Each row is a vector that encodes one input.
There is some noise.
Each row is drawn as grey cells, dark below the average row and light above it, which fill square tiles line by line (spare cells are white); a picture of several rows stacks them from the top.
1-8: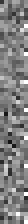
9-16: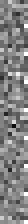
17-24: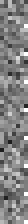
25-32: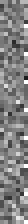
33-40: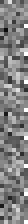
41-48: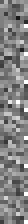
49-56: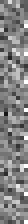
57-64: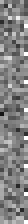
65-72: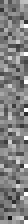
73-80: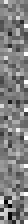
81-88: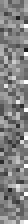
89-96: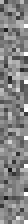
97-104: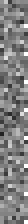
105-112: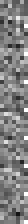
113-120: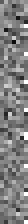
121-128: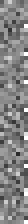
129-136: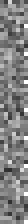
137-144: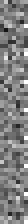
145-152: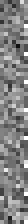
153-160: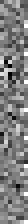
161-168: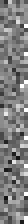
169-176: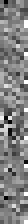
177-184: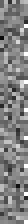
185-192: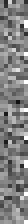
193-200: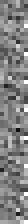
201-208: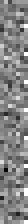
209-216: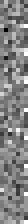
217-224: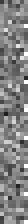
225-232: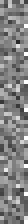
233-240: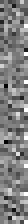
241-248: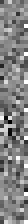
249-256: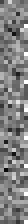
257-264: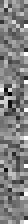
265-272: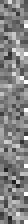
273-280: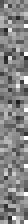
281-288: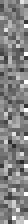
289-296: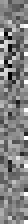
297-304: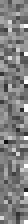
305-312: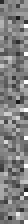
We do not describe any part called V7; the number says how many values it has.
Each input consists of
a list of up to two items, each a true/false value and a value of V7.
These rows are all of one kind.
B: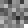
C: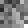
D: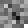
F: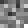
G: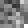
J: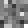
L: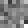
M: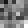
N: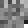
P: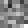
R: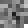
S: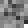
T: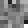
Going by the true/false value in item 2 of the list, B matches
C, L, M and P.
